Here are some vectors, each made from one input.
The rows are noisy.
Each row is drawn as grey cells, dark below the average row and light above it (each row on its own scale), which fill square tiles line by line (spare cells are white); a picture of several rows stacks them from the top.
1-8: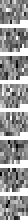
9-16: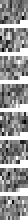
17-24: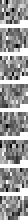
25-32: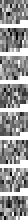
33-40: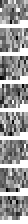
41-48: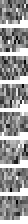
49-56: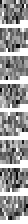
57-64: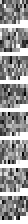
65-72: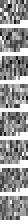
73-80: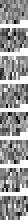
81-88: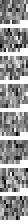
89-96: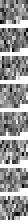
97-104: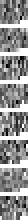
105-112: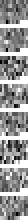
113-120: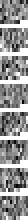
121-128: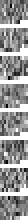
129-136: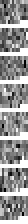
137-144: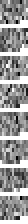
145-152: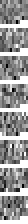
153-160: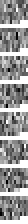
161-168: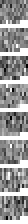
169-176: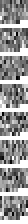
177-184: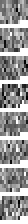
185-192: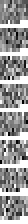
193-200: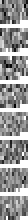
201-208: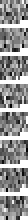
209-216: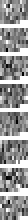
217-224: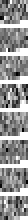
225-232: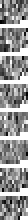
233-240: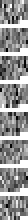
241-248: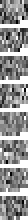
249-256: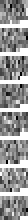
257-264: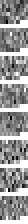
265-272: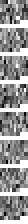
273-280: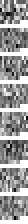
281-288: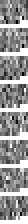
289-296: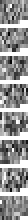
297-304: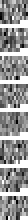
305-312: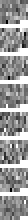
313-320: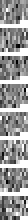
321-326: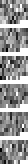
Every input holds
a point on a 10-point line, together with either a point on a 10-point line, or a node of a 14-node tree.
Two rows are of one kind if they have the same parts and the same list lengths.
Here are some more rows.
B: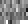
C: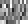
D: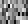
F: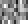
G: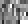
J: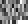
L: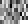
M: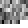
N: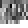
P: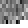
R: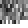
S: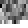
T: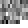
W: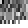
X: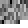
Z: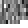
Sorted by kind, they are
B, C, G, M
D, F, J, L, N, P, R, S, T, W, X, Z

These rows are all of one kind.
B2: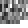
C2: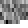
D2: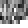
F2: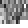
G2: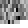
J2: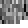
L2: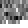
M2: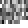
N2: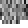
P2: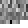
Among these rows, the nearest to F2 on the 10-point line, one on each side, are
G2 and M2.
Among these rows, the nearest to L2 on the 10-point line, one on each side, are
D2 and P2.
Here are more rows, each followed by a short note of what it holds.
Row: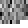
a point on a 10-point line and a node of a 14-node tree
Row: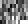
a point on each of two 10-point lines
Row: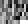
a point on each of two 10-point lines
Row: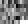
a point on each of two 10-point lines
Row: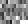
a point on a 10-point line and a node of a 14-node tree
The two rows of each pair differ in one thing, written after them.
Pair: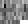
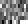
the node of the tree
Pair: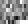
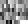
the node of the tree
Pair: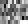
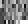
the place on the 10-point line
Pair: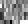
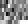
the place on the 10-point line
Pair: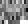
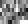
the place on the 10-point line
